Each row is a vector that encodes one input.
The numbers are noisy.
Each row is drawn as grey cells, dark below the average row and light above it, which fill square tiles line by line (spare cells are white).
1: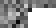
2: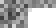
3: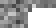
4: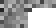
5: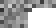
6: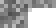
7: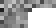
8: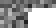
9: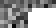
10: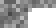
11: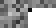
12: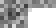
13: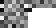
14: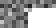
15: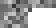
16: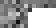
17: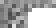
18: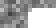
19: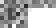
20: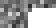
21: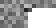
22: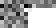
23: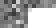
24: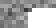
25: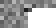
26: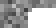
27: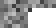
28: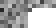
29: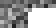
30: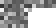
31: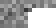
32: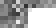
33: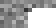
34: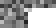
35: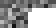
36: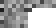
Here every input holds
a point on a 4-point line and a true/false value.
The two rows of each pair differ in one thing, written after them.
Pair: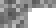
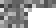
the true/false value
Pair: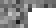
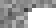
the true/false value
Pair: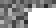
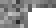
the place on the 4-point line
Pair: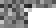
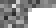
the true/false value
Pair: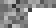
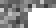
the place on the 4-point line
